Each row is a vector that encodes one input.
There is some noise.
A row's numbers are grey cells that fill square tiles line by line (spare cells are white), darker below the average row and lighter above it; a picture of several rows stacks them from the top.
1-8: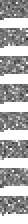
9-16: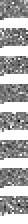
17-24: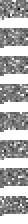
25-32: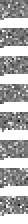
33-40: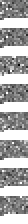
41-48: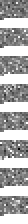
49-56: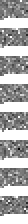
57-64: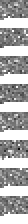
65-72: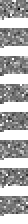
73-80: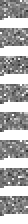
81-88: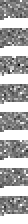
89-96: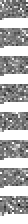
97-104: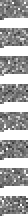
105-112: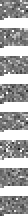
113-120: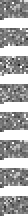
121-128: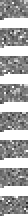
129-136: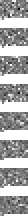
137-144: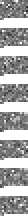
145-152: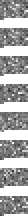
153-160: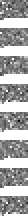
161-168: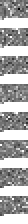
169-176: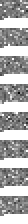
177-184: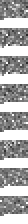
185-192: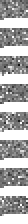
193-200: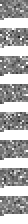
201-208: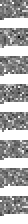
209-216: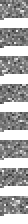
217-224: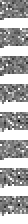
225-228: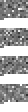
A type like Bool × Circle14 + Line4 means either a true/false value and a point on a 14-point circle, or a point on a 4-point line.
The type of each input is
Circle20 + List2(Circle14).
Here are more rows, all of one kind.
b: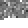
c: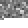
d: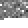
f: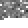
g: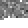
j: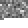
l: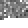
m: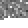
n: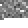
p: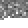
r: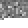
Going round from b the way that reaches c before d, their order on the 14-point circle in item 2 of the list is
b, c, g, p, m, r, f, d, n, l, j.
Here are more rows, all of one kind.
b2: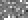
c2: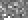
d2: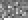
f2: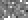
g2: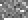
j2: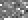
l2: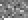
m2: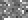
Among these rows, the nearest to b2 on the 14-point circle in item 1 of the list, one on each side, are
f2 and m2.
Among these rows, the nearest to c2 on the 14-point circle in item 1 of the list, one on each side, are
d2 and f2.
